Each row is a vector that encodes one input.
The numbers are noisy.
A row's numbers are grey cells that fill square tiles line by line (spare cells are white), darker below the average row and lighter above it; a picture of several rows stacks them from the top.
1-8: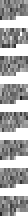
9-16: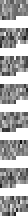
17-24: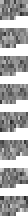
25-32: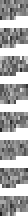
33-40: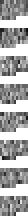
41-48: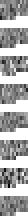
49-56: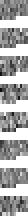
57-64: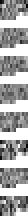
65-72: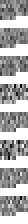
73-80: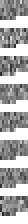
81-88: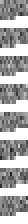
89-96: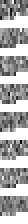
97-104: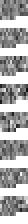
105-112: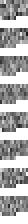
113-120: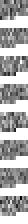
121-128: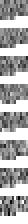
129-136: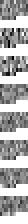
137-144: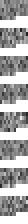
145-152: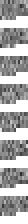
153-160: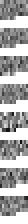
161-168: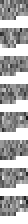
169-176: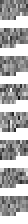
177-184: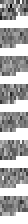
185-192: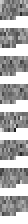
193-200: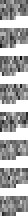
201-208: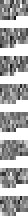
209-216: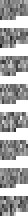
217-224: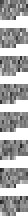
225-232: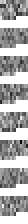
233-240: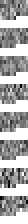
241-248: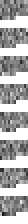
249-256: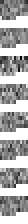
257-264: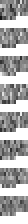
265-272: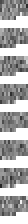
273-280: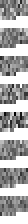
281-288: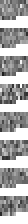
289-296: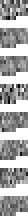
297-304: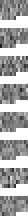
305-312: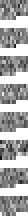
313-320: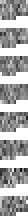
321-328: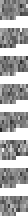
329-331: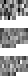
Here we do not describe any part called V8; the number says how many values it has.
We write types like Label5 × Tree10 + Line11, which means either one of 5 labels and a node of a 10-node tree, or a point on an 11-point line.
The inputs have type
List2(Bool × V8).
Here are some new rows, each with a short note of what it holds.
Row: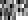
the empty list
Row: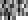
the empty list
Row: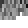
a list of two items
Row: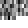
the empty list
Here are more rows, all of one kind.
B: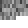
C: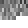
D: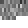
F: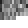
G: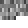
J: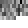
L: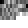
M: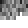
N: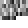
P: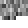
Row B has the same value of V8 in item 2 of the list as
G, M, N and P.
